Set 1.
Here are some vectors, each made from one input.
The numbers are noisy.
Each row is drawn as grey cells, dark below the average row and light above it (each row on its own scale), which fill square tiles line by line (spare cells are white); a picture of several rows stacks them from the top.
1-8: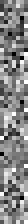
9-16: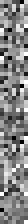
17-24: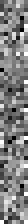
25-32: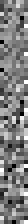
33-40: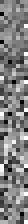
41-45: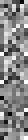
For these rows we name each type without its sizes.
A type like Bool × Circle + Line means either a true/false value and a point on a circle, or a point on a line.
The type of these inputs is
Label.
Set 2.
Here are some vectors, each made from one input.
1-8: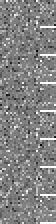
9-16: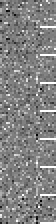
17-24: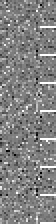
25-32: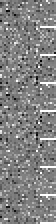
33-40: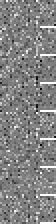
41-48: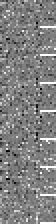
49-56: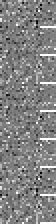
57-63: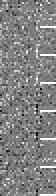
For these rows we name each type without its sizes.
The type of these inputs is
Tree.
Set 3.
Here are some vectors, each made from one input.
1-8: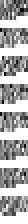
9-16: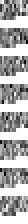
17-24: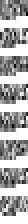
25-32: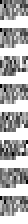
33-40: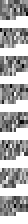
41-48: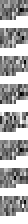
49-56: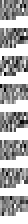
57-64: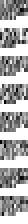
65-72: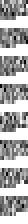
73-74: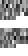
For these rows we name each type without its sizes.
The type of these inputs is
Tree.
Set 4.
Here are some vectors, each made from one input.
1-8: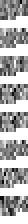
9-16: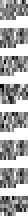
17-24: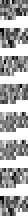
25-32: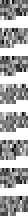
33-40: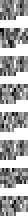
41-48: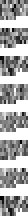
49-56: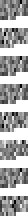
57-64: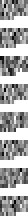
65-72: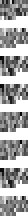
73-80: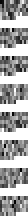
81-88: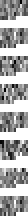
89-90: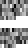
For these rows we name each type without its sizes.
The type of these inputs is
Label.
